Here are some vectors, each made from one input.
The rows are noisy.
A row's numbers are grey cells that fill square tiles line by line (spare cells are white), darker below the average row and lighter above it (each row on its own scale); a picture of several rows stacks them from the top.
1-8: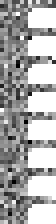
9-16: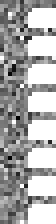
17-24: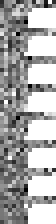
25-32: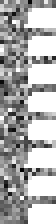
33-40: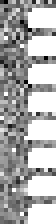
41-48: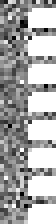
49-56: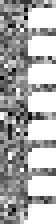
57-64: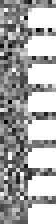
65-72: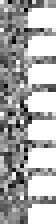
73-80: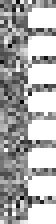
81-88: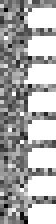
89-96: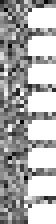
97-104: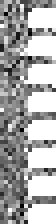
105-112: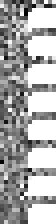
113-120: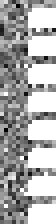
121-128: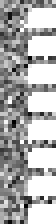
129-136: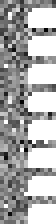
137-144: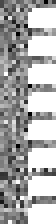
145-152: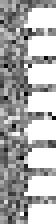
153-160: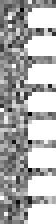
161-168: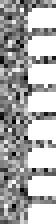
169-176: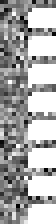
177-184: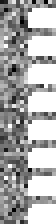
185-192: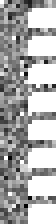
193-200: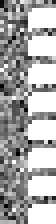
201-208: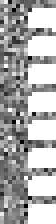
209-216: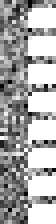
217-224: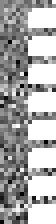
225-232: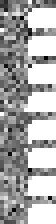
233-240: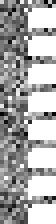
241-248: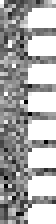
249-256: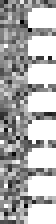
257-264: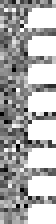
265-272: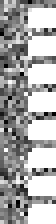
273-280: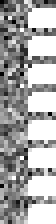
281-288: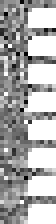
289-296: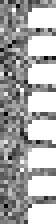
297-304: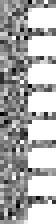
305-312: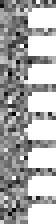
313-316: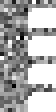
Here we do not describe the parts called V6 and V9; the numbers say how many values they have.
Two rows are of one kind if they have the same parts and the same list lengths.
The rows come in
2 kinds.
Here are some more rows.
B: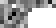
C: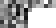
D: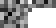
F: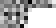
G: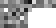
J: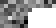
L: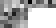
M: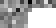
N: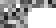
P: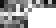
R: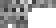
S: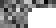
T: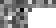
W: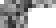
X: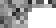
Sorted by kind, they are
B, C, F, G, L, M, N, W, X
D, J, P, R, S, T

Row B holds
one of 7 labels and a value of V9.
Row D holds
a true/false value and a value of V6.
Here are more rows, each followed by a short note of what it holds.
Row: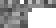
a true/false value and a value of V6
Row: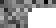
a true/false value and a value of V6
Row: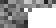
a true/false value and a value of V6
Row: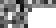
a true/false value and a value of V6
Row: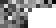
a true/false value and a value of V6
